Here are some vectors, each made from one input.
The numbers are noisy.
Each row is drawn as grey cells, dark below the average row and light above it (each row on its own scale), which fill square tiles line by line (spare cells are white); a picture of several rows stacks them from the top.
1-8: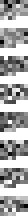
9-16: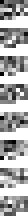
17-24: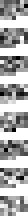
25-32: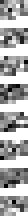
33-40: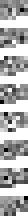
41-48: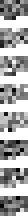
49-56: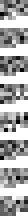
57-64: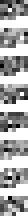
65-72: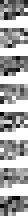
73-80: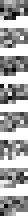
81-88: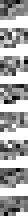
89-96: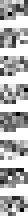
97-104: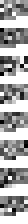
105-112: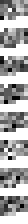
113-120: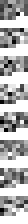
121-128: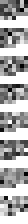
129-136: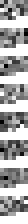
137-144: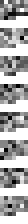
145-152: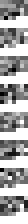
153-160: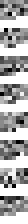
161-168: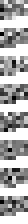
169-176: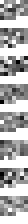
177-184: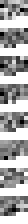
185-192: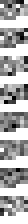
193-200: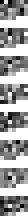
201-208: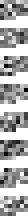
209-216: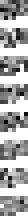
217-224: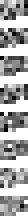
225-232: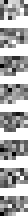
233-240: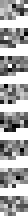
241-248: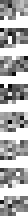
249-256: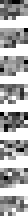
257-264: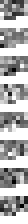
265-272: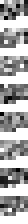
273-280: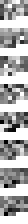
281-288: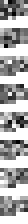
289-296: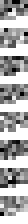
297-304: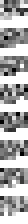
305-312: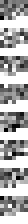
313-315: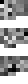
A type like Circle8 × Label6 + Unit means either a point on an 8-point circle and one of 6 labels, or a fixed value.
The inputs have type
Label10 × Label10 × (Line8 + Line9).
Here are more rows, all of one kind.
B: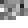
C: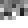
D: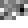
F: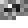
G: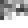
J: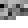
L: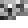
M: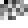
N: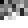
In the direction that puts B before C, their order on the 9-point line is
F, L, B, D, C, M, J, G, N.
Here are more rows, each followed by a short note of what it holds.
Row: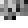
two labels (each one of 10) and a point on an 8-point line
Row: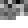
two labels (each one of 10) and a point on an 8-point line
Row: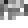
two labels (each one of 10) and a point on a 9-point line
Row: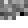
two labels (each one of 10) and a point on an 8-point line
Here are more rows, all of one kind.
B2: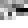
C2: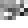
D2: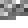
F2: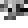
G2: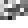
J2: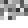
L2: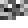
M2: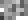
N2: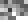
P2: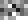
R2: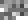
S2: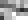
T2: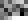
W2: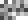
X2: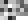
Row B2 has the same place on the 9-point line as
C2, D2, F2 and S2.
